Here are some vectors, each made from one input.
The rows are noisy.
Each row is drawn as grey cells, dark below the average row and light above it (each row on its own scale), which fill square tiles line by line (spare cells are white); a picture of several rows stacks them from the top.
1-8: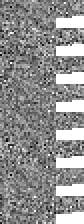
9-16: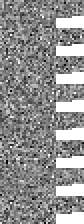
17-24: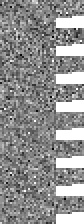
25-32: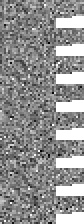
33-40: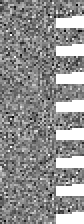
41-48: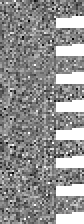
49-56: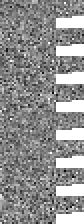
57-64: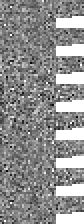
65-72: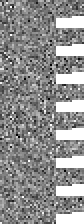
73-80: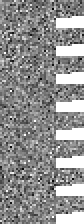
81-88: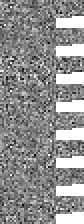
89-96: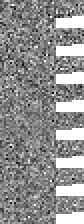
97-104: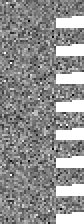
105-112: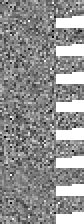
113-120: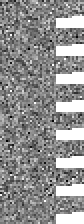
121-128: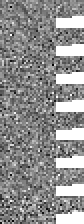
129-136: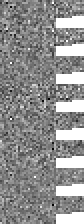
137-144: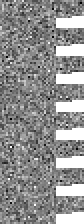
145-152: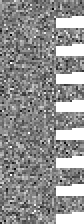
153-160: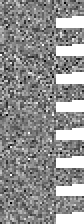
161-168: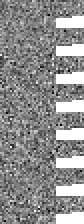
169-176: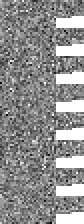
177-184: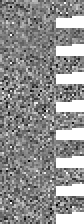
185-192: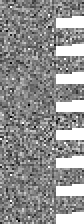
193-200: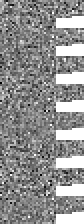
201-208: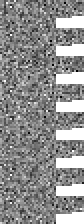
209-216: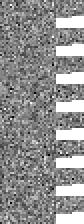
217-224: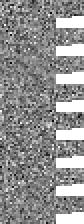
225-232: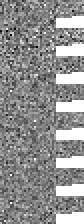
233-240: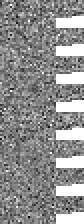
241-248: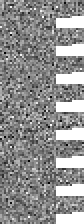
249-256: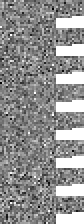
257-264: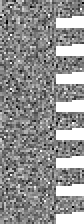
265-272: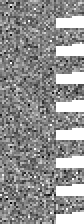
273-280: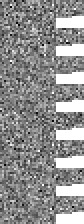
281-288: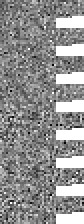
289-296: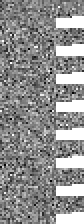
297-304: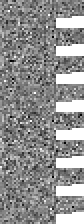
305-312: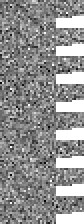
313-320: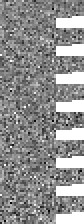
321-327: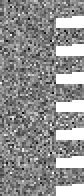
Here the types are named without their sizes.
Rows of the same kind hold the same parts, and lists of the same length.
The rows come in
4 kinds.
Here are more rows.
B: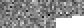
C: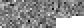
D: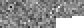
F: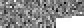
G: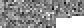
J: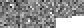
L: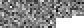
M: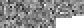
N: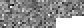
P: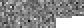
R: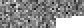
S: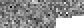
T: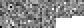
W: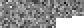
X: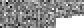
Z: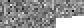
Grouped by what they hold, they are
B, D, J, S
C, N, P, R
F, G, L, W
M, T, X, Z

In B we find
a point on a circle, a label and a true/false value.
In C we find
a point on each of two lines and a true/false value.
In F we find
a point on a circle, a point on a line and a true/false value.
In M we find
a label, a point on a line and a true/false value.
